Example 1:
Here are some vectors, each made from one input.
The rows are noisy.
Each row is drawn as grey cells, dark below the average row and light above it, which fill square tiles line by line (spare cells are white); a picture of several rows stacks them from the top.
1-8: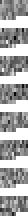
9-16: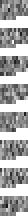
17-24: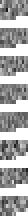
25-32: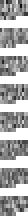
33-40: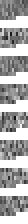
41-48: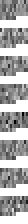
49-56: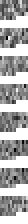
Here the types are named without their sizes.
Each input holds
a node of a tree.
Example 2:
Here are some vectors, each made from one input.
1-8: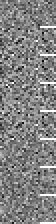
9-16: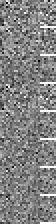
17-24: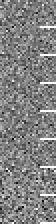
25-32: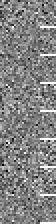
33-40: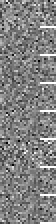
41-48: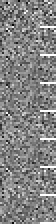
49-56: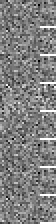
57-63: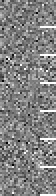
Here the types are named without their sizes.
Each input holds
three true/false values.
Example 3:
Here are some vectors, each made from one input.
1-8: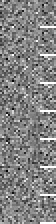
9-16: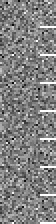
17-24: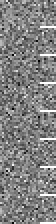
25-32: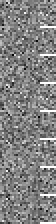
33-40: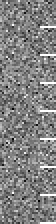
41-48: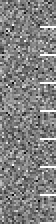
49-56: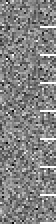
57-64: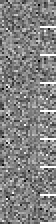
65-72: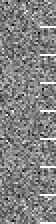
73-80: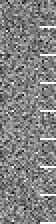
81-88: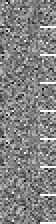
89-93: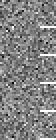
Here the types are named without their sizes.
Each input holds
three true/false values.
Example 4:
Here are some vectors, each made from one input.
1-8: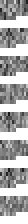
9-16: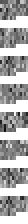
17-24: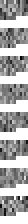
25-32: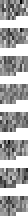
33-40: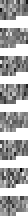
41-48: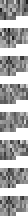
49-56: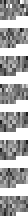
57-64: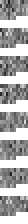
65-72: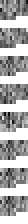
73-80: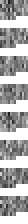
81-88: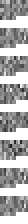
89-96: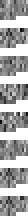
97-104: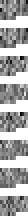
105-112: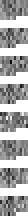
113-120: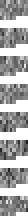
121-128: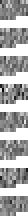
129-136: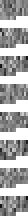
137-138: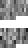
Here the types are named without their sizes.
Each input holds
a point on a line.
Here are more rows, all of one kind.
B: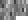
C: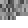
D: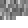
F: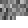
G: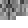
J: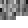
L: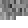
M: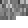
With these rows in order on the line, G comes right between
C and L.
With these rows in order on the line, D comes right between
B and L.
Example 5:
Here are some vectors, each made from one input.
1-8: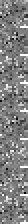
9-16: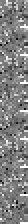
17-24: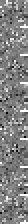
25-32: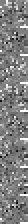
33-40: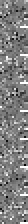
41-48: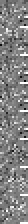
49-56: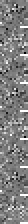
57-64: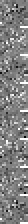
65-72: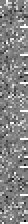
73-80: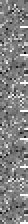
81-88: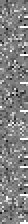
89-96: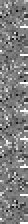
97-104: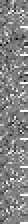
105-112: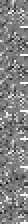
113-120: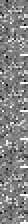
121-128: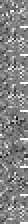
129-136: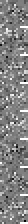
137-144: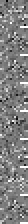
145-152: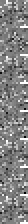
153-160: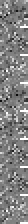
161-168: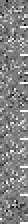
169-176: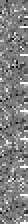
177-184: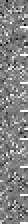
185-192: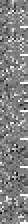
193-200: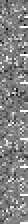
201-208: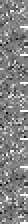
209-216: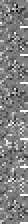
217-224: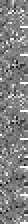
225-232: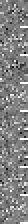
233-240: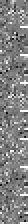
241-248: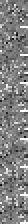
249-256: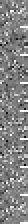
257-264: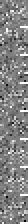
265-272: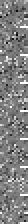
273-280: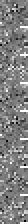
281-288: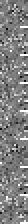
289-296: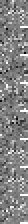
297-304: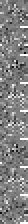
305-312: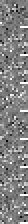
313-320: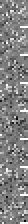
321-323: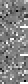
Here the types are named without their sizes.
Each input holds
three true/false values.
